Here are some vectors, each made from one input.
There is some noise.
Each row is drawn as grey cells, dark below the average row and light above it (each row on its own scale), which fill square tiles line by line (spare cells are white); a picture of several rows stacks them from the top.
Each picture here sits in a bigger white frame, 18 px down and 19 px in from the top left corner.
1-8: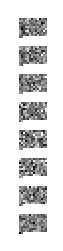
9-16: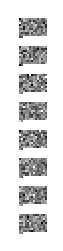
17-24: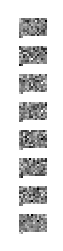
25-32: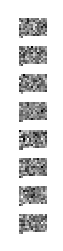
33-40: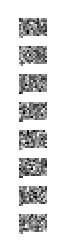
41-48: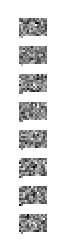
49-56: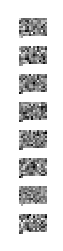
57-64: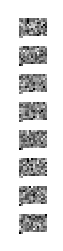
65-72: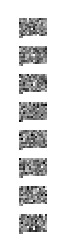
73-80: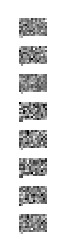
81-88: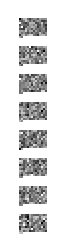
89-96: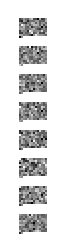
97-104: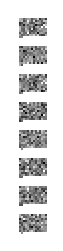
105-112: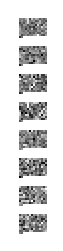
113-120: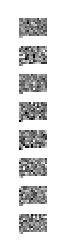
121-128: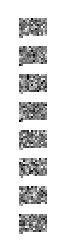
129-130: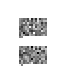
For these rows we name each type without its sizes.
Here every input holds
a point on a line and a true/false value.
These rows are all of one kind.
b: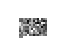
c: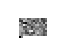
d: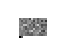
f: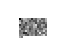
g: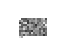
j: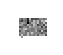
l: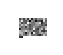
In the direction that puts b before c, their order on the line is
b, g, j, l, c, d, f.
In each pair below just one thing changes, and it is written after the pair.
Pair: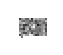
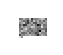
the place on the line
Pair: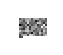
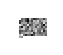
the true/false value
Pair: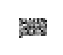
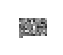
the true/false value
